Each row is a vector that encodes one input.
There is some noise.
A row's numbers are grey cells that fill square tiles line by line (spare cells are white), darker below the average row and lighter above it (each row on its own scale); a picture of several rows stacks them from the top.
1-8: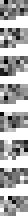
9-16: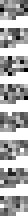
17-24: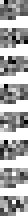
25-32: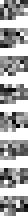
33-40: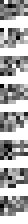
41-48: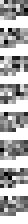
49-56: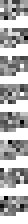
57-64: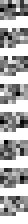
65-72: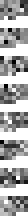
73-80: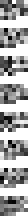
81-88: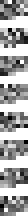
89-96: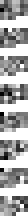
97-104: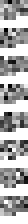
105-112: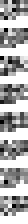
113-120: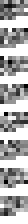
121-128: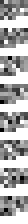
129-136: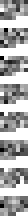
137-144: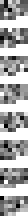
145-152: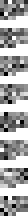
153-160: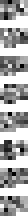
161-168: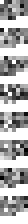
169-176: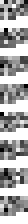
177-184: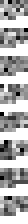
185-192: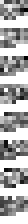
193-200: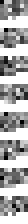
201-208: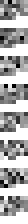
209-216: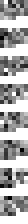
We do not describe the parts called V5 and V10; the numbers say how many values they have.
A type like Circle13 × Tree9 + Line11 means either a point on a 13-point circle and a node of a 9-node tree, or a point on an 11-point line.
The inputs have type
(Bool × Circle9 + V10) × V5.
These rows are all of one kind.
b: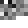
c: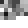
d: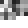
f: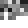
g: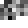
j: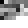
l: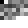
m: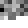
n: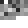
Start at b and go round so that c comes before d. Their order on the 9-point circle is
b, f, l, m, j, g, c, n, d.
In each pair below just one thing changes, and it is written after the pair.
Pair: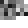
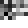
the true/false value
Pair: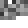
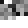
the true/false value
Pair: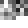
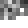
the place on the 9-point circle
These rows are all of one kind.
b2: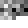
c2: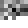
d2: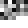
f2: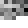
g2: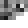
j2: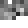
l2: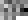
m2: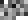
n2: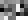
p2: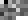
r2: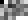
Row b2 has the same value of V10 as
d2, f2, l2 and p2.
